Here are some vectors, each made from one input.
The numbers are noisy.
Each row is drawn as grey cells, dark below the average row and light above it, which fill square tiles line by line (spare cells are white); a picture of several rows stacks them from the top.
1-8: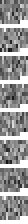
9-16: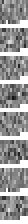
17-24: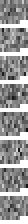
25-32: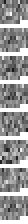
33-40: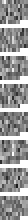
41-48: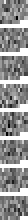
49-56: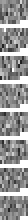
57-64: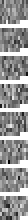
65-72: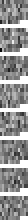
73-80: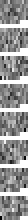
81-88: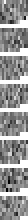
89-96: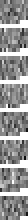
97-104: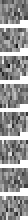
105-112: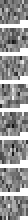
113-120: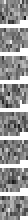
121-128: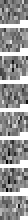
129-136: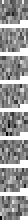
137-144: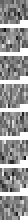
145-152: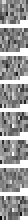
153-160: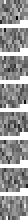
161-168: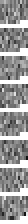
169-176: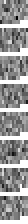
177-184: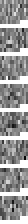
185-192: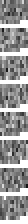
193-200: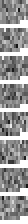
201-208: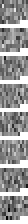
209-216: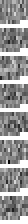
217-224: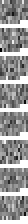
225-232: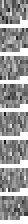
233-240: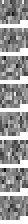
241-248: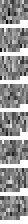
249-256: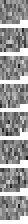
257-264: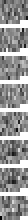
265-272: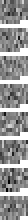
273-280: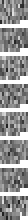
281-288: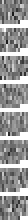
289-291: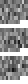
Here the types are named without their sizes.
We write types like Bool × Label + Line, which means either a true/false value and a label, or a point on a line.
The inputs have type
(Circle + Unit) × Line.
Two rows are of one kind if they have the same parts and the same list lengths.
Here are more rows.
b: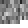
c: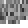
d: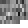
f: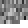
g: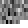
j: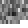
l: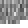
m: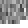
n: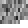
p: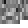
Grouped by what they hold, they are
b, c, d, f, l, m, n, p
g, j

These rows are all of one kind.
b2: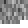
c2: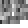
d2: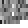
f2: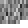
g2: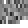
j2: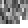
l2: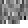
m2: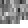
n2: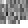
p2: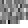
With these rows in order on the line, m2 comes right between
c2 and p2.
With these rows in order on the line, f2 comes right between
b2 and n2.
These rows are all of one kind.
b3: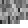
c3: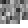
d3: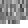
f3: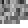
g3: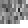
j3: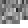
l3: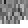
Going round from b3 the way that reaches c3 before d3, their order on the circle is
b3, g3, f3, c3, l3, j3, d3.
